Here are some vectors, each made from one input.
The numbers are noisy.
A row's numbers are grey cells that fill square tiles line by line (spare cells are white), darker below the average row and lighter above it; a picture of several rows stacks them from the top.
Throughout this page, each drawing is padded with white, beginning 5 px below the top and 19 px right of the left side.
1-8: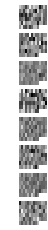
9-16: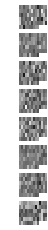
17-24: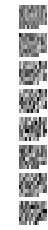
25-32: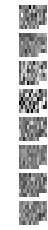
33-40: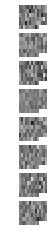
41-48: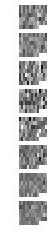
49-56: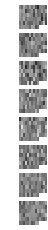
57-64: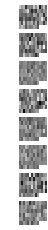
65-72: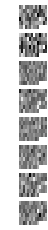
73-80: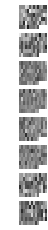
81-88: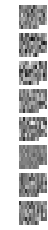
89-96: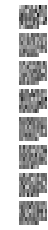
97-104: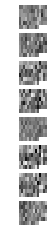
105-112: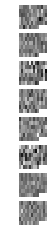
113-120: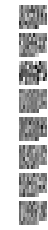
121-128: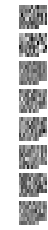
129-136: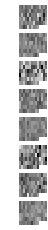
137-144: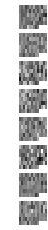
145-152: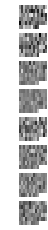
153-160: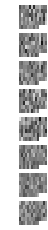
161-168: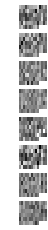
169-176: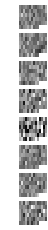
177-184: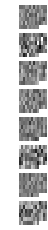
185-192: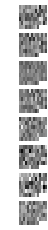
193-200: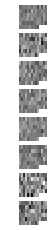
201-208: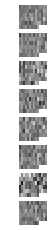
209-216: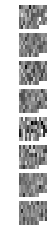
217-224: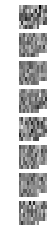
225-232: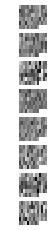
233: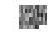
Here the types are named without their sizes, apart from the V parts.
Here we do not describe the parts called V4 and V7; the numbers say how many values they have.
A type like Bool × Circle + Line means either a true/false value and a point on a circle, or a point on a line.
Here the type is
Bool × Bool × Bool × (Tree + V4) × V7 + Line.
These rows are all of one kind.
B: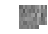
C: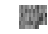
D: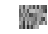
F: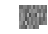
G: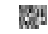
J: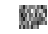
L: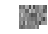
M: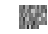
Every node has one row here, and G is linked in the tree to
C and L.
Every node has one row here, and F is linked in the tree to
M.
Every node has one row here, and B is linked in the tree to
J and L.
